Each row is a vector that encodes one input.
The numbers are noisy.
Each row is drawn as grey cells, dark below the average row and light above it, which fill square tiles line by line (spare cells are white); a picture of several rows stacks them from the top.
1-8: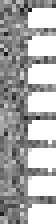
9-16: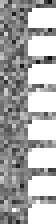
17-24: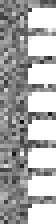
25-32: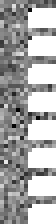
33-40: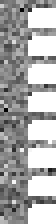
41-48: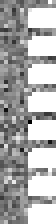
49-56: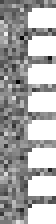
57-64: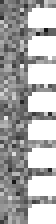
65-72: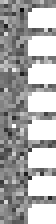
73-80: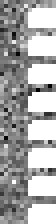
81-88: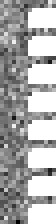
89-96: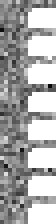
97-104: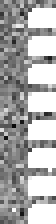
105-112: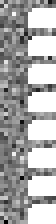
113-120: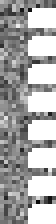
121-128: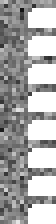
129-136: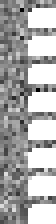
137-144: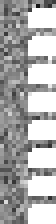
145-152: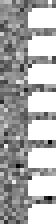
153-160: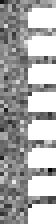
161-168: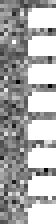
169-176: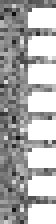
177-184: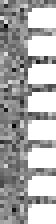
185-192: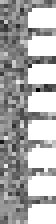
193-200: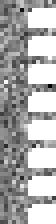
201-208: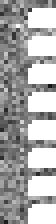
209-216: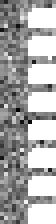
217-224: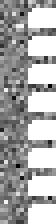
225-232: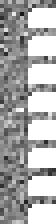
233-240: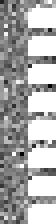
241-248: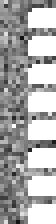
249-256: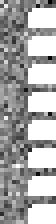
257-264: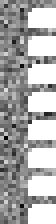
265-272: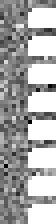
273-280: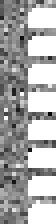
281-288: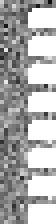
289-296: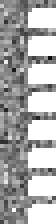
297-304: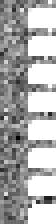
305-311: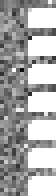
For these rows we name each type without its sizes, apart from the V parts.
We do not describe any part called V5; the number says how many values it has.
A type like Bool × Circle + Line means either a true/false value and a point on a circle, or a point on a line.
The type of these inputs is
(Circle + Unit) × (Circle + Unit) × V5.
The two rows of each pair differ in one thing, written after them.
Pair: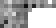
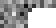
the value of V5
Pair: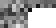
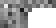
the value of V5
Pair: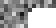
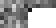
the place on one of the two circles
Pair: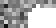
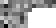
the place on one of the two circles
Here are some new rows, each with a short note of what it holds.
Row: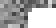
a point on each of two circles and a value of V5
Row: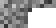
a point on each of two circles and a value of V5
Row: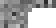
a point on each of two circles and a value of V5
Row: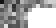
a point on a circle and a value of V5
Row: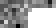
a value of V5
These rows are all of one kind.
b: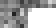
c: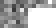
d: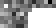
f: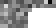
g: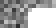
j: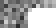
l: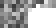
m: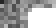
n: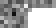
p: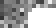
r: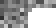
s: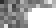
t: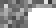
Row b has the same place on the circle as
j and s.
